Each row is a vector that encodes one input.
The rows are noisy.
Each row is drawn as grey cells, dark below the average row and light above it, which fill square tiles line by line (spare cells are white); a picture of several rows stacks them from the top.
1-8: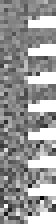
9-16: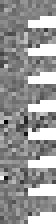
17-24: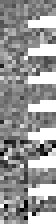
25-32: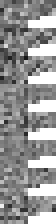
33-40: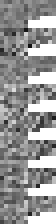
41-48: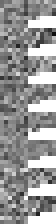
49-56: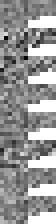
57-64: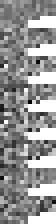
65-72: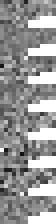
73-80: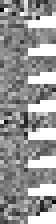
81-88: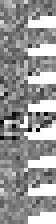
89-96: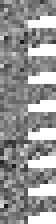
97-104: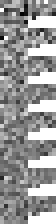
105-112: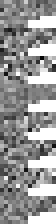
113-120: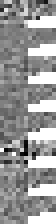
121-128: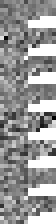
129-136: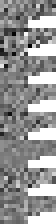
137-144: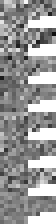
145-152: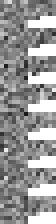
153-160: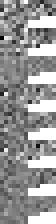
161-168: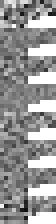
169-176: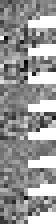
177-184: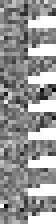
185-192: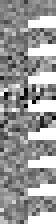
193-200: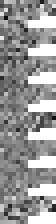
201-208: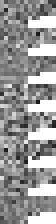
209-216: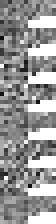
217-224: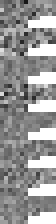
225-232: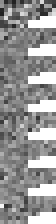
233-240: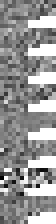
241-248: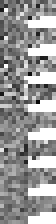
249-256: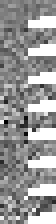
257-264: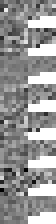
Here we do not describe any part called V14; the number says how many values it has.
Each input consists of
a point on a 7-point line, together with either a node of a 7-node tree, or a value of V14.
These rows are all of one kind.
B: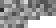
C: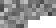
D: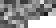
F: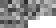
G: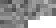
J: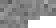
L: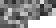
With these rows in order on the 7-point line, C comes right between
F and L.
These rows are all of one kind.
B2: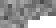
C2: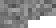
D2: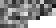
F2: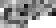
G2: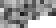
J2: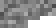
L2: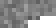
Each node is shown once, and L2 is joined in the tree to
F2.
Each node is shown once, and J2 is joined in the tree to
C2.
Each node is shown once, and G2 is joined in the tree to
B2 and D2.
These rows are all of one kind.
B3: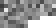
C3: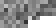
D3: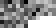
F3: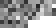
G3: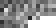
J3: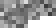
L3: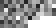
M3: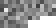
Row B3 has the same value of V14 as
C3 and M3.
